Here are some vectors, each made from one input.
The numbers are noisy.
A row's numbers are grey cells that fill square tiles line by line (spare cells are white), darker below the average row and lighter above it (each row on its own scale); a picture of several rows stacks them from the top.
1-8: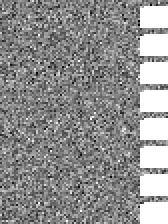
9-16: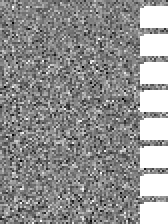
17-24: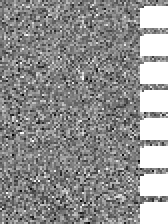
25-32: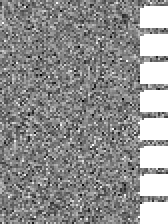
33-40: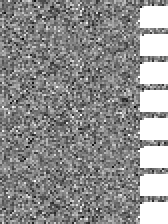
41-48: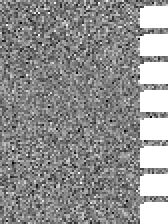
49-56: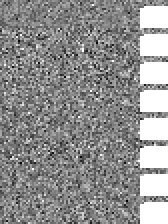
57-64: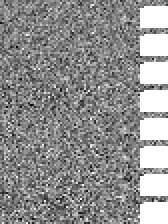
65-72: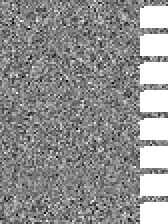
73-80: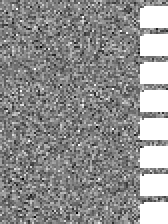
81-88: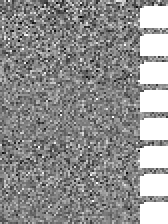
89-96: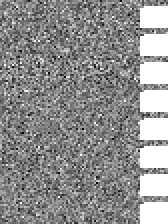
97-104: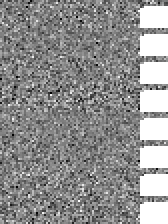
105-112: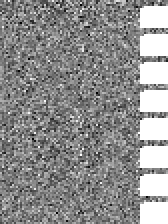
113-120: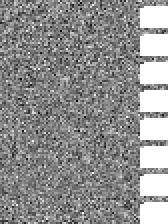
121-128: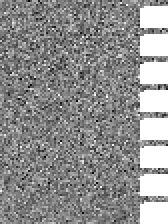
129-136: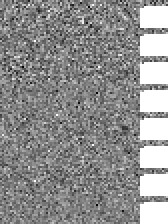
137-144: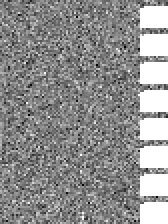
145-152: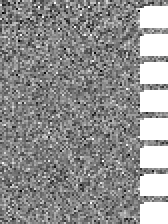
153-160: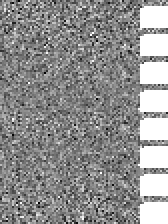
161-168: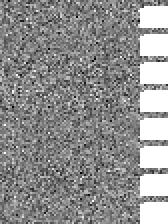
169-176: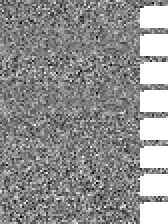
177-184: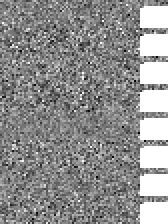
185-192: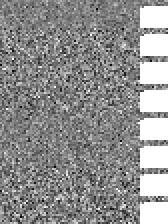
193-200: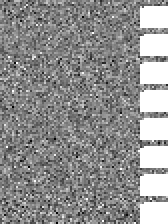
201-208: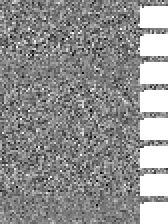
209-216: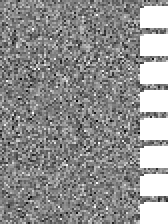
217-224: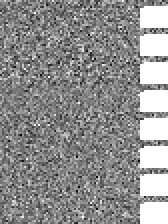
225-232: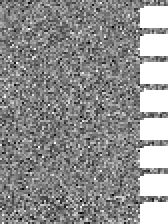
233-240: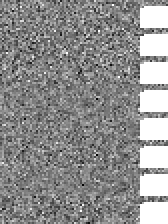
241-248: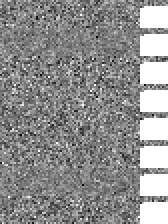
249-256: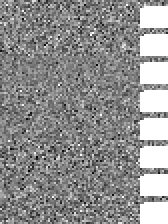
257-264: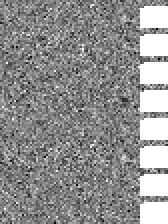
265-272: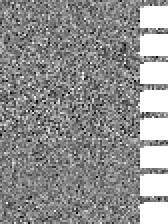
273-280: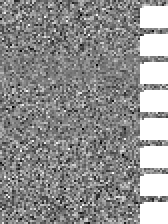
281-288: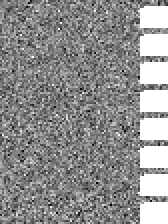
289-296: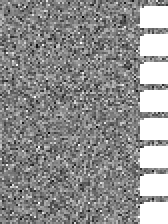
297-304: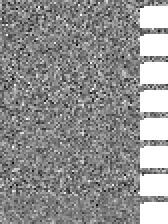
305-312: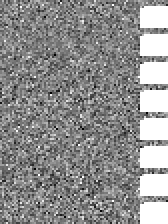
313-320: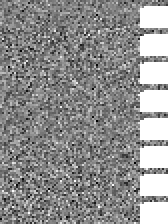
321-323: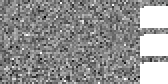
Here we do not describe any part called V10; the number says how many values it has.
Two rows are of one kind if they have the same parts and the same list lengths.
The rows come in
3 kinds.
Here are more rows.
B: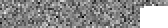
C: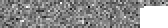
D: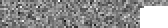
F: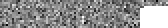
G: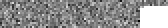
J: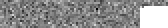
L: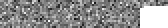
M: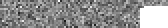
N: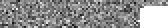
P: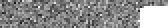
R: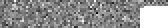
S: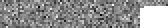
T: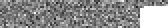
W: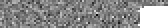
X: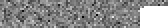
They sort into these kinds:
B, G, J, L, W, X
C, D, F, M, N, R, S
P, T

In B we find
a point on a 9-point line and a value of V10.
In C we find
one of 9 labels and a point on a 4-point line.
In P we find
three true/false values.
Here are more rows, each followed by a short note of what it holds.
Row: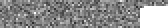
three true/false values
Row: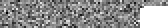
one of 9 labels and a point on a 4-point line
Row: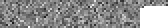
one of 9 labels and a point on a 4-point line
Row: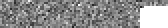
three true/false values
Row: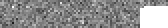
one of 9 labels and a point on a 4-point line
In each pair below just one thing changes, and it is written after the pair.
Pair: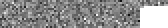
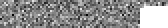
the value of V10
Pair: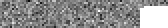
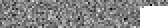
the place on the 9-point line
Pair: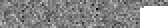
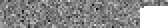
the place on the 9-point line
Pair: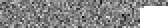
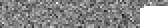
the value of V10
